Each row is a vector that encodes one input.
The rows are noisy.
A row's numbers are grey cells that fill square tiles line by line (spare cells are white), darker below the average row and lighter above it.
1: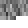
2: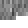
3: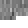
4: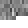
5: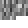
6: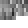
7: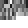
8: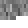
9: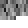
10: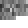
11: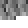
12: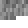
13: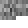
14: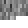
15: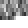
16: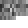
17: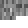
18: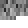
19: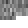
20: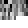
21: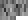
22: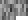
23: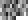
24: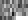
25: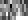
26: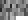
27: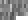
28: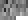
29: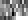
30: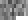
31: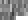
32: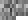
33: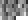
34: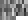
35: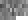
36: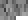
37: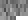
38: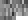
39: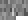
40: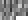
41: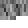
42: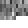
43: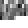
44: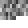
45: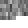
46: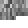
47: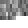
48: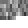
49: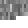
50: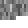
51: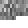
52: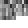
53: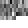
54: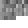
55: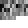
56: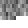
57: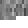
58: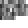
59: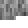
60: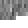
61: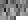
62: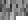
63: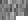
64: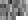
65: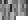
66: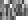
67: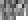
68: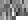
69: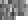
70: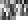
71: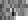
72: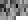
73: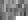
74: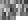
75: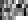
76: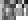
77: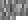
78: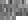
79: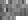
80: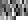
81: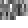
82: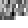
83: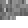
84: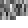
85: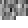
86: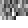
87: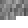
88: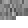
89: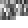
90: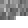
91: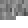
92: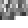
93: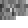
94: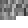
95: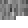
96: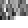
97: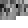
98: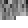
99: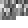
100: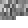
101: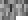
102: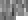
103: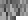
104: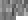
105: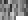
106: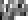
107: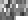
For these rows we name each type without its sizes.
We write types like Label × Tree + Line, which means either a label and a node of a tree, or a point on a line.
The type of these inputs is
Bool × (Tree + Unit).
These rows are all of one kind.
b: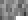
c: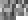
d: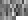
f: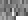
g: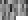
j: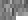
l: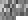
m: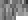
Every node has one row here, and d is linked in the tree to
g.
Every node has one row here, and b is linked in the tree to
f and l.
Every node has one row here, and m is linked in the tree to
c and j.
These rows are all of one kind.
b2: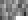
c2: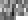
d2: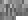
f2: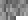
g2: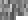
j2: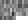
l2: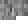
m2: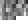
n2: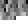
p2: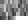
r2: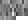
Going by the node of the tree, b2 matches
f2, j2 and l2.
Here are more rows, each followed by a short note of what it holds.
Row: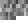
a node of a tree and a true/false value
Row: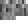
a true/false value
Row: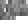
a true/false value
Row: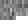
a node of a tree and a true/false value
